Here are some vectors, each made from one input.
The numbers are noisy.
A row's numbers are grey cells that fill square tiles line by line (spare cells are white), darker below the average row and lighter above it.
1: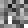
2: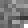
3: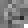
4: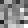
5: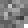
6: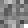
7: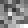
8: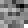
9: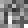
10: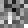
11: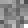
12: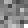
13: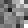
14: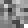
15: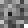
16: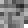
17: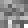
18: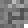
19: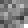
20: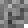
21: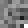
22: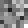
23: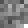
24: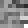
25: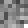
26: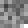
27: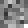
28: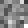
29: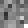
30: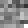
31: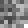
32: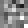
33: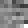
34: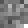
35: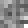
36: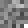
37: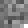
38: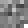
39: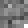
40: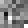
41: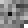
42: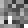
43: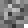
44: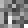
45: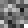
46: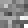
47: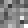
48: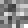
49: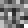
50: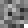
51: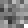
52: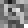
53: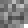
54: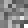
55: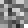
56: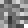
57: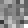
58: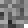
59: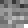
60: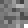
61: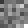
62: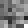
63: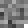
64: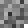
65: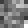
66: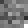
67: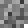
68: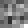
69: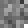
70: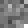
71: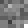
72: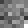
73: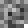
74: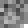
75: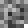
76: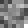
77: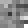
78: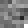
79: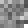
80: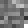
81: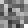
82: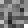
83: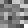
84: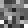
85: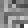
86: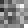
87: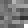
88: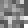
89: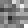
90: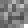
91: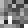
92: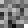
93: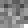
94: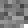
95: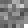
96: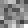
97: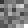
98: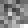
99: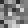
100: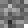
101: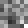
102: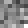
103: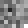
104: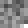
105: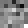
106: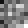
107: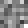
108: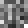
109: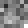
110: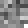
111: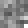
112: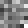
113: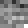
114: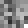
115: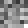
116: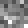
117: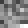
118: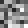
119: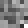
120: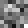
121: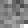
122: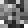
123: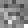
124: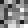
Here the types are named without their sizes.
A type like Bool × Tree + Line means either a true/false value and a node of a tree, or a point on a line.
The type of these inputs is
(Bool × Bool × Bool × Bool × Label + Line) × Line.
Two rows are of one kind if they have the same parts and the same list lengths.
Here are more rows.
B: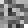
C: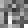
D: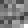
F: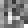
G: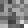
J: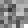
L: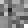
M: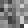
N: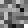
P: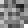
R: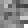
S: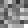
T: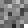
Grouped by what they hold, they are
B, D, G, J, L, M, N, P, R, S, T
C, F

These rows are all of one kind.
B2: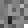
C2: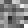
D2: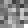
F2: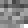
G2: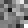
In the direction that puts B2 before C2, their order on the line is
D2, F2, B2, C2, G2.
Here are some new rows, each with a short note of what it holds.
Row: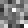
a label, a point on a line and four true/false values
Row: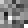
a point on each of two lines
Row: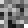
a label, a point on a line and four true/false values
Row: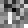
a point on each of two lines
